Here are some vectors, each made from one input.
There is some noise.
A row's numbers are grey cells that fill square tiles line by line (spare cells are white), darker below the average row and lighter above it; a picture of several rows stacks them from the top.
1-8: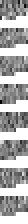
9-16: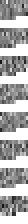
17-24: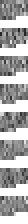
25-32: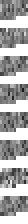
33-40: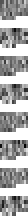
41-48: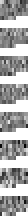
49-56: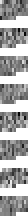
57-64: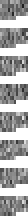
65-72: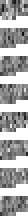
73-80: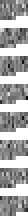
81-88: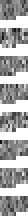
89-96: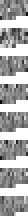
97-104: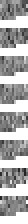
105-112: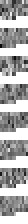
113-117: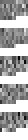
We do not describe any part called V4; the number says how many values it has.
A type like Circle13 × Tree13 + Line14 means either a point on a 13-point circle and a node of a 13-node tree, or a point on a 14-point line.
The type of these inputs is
Bool × Line5 + Line3 × Line3 × List2(V4).
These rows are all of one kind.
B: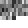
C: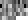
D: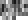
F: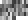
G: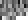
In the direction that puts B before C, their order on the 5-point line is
B, F, G, D, C.
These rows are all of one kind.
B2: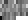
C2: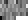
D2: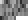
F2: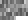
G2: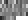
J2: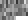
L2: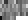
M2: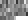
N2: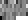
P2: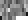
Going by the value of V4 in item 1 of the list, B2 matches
C2, G2, L2 and N2.
